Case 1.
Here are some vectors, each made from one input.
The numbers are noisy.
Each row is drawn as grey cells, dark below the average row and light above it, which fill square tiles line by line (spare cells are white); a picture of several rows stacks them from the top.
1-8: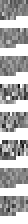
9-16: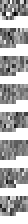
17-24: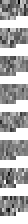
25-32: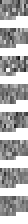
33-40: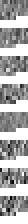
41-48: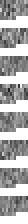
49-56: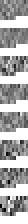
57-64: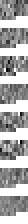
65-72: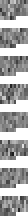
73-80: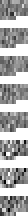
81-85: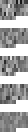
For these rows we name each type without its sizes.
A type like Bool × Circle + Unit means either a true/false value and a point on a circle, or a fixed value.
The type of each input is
Tree.
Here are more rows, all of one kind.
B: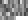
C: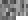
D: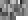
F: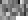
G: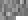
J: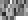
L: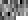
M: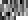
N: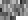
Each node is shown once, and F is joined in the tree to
G and M.
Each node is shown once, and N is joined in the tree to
B and D.
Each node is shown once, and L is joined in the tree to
M.
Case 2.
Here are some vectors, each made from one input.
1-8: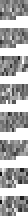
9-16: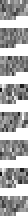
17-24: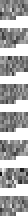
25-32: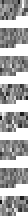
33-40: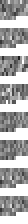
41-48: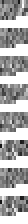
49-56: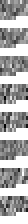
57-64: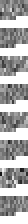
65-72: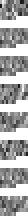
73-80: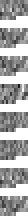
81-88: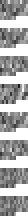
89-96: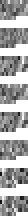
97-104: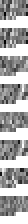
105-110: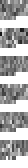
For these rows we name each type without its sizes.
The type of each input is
Tree.
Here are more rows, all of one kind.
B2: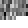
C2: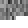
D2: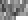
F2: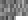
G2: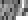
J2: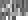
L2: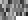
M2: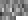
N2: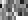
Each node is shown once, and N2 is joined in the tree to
L2.
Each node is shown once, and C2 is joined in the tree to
F2, L2 and M2.
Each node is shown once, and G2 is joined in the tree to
F2.
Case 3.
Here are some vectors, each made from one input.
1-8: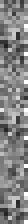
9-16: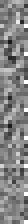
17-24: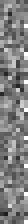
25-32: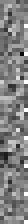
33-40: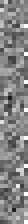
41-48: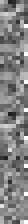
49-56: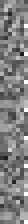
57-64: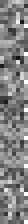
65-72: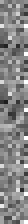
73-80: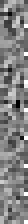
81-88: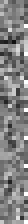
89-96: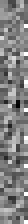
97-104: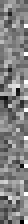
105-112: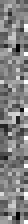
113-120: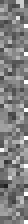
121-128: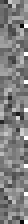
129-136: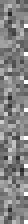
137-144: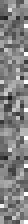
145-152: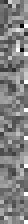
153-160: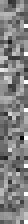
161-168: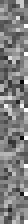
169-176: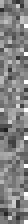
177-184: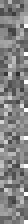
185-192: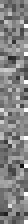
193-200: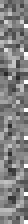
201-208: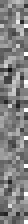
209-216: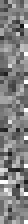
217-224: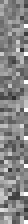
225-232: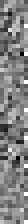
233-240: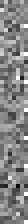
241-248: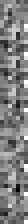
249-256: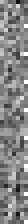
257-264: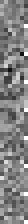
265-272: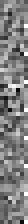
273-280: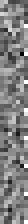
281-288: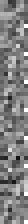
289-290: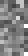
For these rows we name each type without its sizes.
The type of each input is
Line.
